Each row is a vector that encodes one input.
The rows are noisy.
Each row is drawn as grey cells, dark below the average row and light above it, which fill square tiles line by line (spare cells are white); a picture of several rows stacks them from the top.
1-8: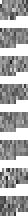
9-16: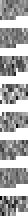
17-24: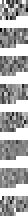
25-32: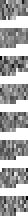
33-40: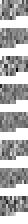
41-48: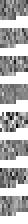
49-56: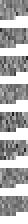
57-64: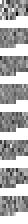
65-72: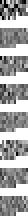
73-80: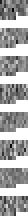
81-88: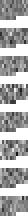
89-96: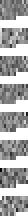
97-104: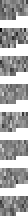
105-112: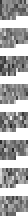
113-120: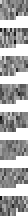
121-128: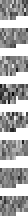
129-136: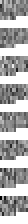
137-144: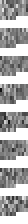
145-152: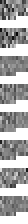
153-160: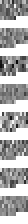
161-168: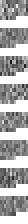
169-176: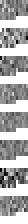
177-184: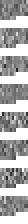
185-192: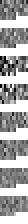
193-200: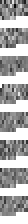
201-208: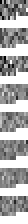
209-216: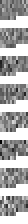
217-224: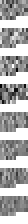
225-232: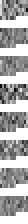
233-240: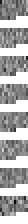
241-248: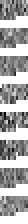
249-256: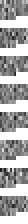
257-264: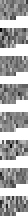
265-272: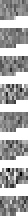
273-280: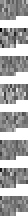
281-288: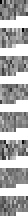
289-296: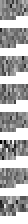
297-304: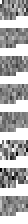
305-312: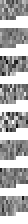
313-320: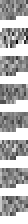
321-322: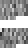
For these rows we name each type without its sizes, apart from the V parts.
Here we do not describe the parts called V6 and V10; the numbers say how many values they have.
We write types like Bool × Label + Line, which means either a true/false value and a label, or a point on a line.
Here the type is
((Bool × Bool × Bool × Bool + V10) × Line + Label) × V6.
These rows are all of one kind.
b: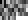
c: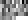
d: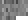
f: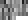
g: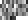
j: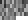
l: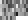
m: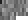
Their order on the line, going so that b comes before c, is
l, b, j, g, d, c, f, m.
